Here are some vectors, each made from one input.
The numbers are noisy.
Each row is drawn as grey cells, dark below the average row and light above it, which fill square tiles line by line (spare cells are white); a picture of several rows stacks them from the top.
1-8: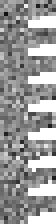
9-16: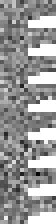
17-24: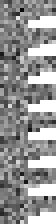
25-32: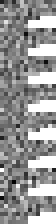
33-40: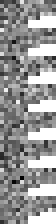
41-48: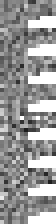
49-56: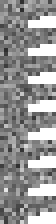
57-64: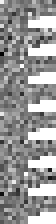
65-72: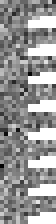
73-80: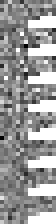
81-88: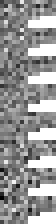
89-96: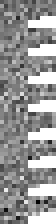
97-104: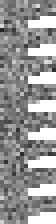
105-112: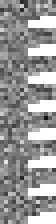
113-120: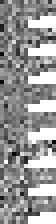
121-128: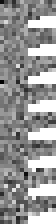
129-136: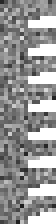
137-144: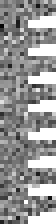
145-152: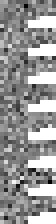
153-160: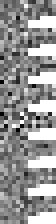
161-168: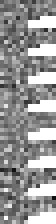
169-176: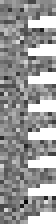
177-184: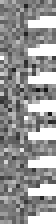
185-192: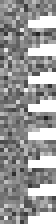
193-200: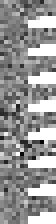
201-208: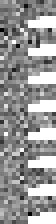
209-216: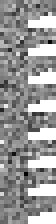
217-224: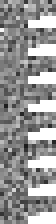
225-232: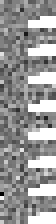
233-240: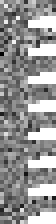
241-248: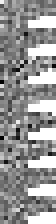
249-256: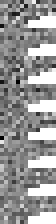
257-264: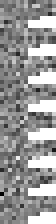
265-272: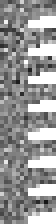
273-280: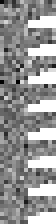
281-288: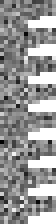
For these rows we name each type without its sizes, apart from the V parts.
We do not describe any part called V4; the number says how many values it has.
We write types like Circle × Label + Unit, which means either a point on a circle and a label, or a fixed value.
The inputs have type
(Bool × Bool × Bool + Tree) × (Line + List(V4)).
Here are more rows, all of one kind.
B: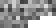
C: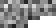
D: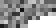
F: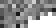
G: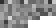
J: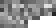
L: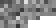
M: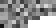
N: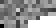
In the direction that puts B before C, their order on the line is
L, J, G, F, N, M, D, B, C.
